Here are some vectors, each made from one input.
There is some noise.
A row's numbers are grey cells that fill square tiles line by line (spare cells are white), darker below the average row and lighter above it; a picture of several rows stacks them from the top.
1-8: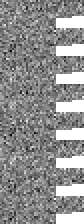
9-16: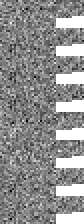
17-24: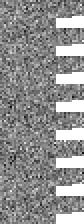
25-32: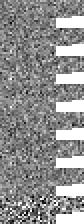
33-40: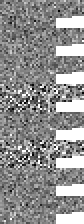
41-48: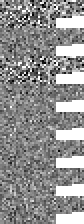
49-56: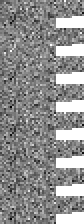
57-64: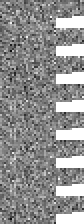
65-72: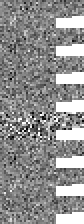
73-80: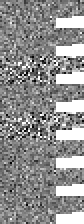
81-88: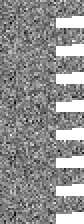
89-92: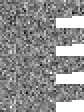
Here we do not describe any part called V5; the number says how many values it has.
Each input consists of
a list of up to two items, each a true/false value and a value of V5.
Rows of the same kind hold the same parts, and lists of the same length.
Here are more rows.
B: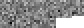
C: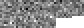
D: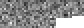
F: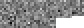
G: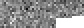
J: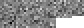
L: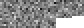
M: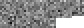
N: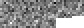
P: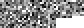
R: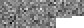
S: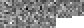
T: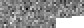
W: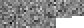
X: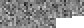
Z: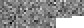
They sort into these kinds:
B, F, J, M, R, W, Z
C, D, G, L, N, S, T, X
P

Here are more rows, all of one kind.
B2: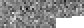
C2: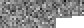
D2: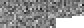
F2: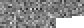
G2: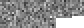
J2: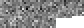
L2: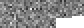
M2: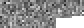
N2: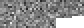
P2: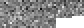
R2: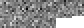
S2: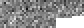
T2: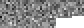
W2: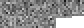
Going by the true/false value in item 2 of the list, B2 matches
F2, G2, L2 and N2.
